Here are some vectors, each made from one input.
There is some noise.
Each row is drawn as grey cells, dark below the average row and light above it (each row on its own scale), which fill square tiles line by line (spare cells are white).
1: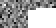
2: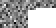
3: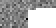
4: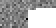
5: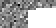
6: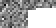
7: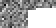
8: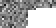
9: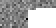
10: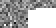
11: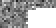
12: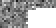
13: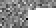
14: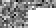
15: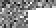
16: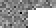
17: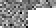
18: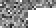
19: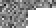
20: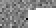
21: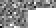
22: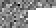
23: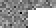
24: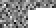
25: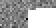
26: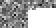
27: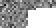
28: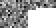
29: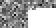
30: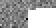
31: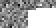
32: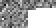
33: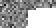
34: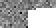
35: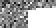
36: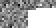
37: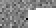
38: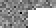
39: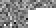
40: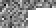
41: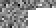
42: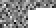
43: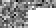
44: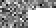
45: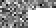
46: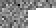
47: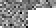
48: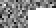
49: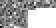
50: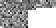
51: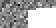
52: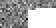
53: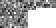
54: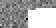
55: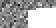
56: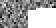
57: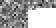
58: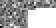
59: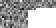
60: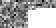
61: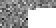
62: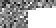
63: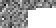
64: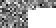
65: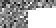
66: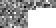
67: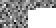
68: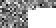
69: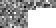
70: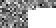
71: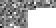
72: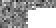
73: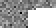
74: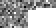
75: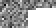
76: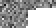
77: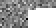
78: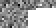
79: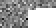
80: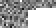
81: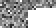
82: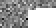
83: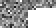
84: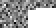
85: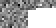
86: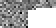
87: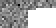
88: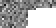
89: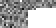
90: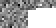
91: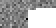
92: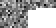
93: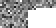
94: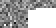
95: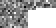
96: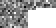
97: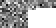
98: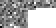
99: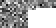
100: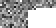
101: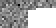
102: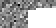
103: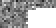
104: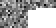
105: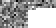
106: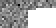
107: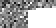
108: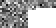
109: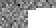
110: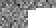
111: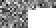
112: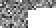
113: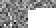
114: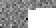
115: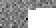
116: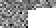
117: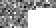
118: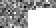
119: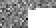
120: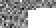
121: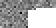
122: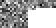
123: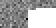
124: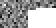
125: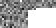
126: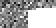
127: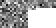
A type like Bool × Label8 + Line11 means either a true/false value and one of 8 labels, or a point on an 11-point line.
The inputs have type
Line10 + Line12.
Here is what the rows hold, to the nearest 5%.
About 45% of them hold a point on a 10-point line. The rest hold a point on a 12-point line.
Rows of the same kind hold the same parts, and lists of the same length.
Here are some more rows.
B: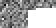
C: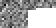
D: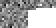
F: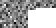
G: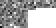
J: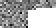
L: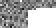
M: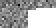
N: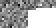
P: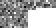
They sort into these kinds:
B, C, D, J, L, M, N
F, G, P

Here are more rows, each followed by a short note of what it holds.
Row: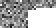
a point on a 10-point line
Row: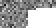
a point on a 10-point line
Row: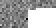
a point on a 12-point line
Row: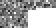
a point on a 12-point line
